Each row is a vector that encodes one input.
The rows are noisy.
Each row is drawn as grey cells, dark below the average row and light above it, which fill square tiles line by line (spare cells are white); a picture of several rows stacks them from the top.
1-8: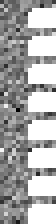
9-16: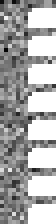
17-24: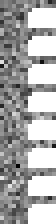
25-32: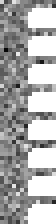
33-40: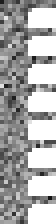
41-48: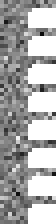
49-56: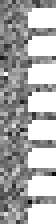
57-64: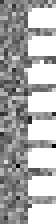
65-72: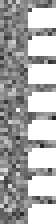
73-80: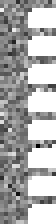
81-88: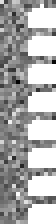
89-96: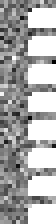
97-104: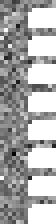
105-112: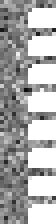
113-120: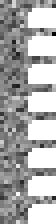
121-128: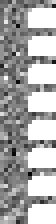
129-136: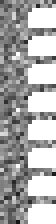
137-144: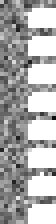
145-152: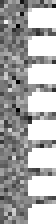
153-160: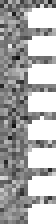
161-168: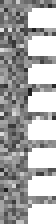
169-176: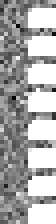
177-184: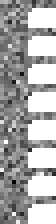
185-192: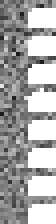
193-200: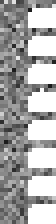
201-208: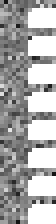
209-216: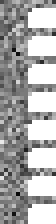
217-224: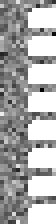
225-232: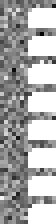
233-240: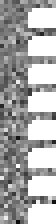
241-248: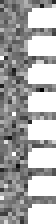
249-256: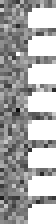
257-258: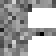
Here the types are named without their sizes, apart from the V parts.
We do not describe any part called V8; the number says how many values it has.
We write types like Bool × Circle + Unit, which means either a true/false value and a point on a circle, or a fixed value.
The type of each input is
(Bool × Line + Label) × Tree × Tree × V8.
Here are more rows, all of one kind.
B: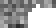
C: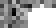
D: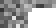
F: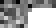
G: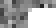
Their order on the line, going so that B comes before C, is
G, B, F, D, C.
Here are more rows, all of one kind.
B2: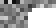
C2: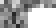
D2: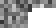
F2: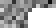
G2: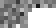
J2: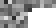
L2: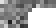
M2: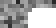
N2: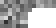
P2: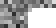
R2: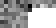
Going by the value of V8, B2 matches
F2, L2 and M2.
